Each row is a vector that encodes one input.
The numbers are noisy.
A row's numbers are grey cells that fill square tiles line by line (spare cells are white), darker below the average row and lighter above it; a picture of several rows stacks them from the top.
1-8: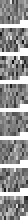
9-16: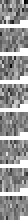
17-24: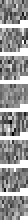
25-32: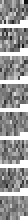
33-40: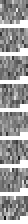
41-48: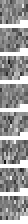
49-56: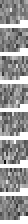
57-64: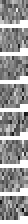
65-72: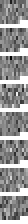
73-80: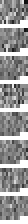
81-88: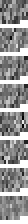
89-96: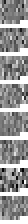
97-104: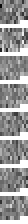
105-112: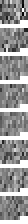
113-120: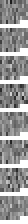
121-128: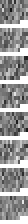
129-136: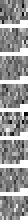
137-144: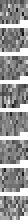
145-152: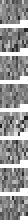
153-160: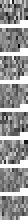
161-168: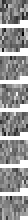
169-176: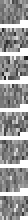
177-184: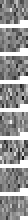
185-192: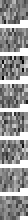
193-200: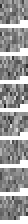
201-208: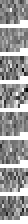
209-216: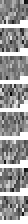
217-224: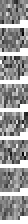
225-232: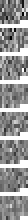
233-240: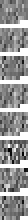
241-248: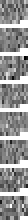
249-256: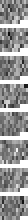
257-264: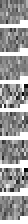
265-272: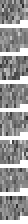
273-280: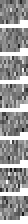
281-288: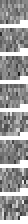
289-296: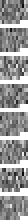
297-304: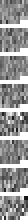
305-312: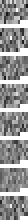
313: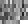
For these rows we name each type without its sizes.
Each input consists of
either a point on a line, or a list of points on a circle.
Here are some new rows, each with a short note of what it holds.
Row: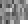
a list of two items
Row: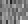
a list of two items
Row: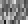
a point on a line
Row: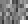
a list of one item
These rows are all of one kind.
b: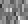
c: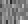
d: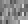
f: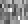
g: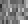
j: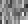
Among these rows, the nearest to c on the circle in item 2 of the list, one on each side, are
f and g.
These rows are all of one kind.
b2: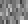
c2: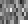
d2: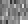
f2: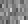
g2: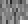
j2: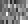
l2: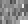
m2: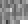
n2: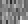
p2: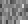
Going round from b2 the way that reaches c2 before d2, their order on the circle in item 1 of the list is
b2, m2, c2, g2, n2, p2, l2, d2, j2, f2.
